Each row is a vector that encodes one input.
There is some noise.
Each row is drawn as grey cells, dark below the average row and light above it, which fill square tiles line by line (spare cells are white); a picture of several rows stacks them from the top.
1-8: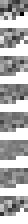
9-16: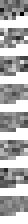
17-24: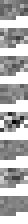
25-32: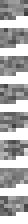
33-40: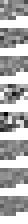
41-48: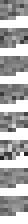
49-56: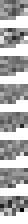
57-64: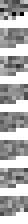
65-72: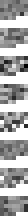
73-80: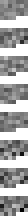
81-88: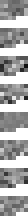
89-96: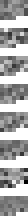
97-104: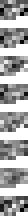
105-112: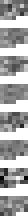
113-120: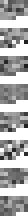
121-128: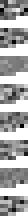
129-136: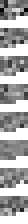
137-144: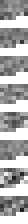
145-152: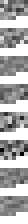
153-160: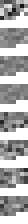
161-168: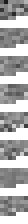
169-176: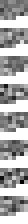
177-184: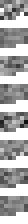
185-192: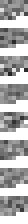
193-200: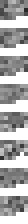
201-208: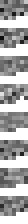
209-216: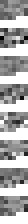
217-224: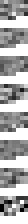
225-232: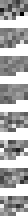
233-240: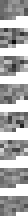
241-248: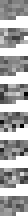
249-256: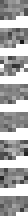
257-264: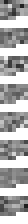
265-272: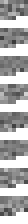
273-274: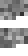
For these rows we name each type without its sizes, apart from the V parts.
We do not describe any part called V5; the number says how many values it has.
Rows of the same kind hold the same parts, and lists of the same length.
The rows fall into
4 kinds.
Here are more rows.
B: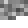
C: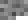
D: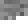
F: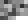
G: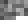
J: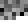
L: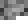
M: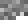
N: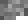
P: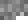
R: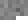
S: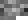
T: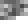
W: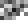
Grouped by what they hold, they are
B, C, R, S, T
D, M, N, P
F, L, W
G, J

